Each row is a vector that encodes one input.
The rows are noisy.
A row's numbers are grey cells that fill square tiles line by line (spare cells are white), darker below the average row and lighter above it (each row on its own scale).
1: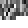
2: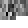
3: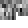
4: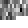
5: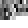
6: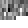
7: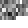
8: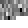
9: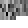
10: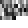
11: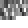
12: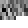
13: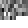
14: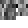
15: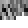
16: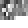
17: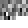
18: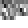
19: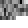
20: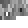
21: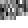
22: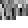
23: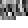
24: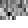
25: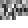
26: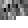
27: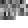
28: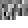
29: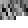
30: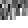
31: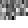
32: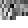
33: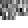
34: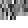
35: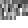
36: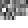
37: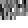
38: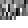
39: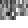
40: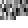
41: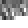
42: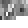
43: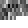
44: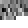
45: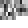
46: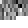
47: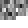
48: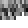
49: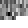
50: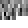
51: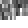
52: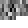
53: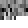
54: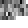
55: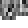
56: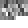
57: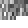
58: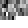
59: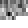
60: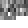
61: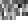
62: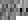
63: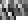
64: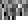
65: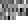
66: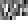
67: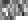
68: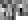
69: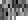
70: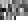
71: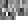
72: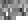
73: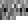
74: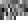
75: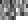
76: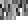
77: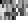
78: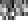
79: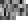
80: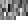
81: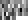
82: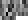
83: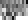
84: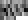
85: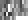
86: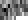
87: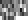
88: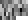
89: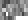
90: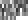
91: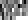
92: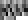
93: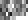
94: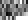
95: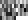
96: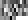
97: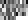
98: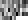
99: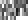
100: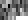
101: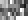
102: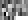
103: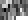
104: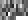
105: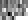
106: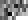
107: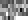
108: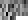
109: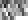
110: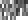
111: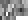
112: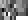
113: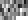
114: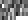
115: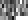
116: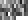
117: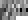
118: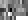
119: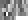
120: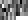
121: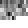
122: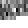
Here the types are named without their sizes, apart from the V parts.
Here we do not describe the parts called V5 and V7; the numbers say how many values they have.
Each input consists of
a value of V7, together with either a point on a line, or a true/false value and a value of V5.
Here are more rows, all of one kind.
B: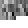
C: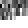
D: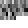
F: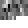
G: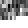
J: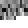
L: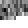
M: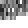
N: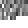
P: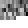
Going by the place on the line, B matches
G and P.
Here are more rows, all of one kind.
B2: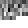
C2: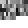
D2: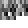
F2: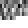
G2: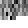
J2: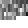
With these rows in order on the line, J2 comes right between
B2 and C2.
